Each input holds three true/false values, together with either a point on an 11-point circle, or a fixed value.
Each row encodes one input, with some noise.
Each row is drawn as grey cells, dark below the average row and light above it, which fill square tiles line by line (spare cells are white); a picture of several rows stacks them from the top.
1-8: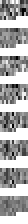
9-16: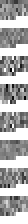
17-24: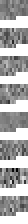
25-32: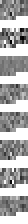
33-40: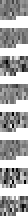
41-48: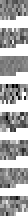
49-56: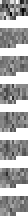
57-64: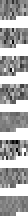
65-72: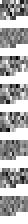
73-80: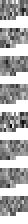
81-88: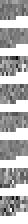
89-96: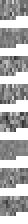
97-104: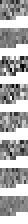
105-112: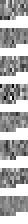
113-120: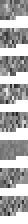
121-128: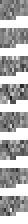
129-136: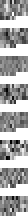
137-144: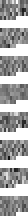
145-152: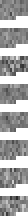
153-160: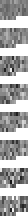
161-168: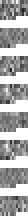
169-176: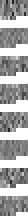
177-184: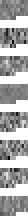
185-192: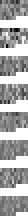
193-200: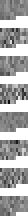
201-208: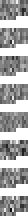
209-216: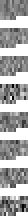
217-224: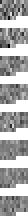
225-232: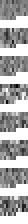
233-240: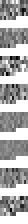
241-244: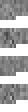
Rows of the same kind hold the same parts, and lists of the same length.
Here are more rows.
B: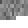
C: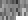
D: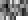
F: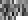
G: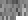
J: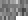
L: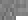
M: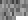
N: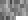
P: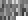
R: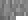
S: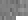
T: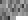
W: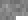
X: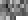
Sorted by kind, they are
B, D, F, G, J, L, M, N, P, R, S, W
C, T, X

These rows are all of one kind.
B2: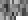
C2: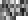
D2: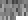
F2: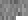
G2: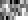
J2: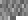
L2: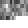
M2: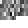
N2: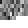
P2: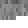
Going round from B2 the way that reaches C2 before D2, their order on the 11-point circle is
B2, M2, J2, N2, F2, C2, L2, D2, P2, G2.
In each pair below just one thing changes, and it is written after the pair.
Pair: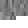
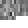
one of the three true/false values
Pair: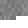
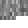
one of the three true/false values
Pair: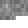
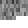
the place on the 11-point circle
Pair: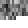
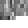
the place on the 11-point circle
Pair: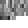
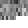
the place on the 11-point circle
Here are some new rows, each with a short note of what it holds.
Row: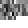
a point on an 11-point circle and three true/false values
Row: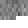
a point on an 11-point circle and three true/false values
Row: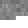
a point on an 11-point circle and three true/false values
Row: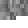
a point on an 11-point circle and three true/false values
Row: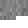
a point on an 11-point circle and three true/false values
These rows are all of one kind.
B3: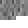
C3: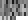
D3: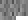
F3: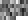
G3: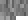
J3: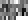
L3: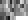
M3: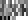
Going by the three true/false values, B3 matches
F3 and G3.
